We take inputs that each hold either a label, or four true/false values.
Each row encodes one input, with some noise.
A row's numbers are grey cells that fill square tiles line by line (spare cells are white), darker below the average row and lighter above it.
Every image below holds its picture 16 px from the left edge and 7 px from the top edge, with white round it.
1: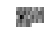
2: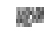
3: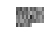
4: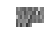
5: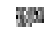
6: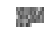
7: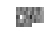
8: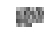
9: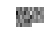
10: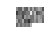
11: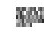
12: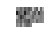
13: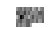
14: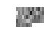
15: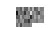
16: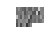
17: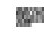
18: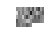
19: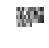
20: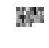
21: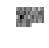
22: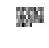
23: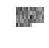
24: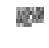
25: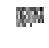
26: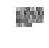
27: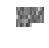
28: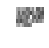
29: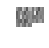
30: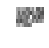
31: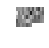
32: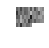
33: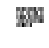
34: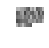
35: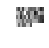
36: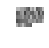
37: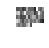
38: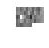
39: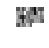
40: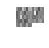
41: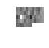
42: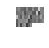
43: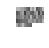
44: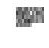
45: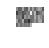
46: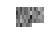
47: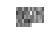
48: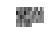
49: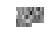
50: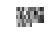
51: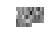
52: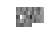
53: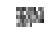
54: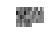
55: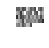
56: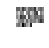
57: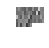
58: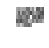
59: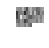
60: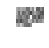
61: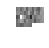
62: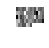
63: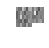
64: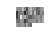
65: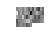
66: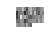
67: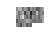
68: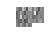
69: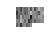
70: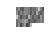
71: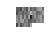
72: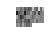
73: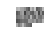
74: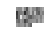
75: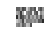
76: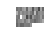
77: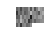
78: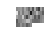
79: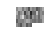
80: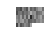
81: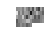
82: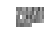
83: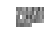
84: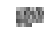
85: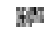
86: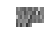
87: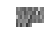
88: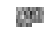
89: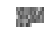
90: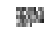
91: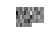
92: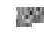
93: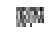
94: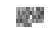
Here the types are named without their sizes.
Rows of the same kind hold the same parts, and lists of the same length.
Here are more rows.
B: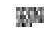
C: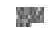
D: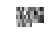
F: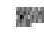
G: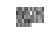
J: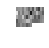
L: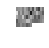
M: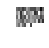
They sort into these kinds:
B, D, M
C, F, G, J, L

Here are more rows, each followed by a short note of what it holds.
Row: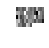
a label
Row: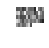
a label
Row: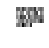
a label
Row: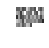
a label
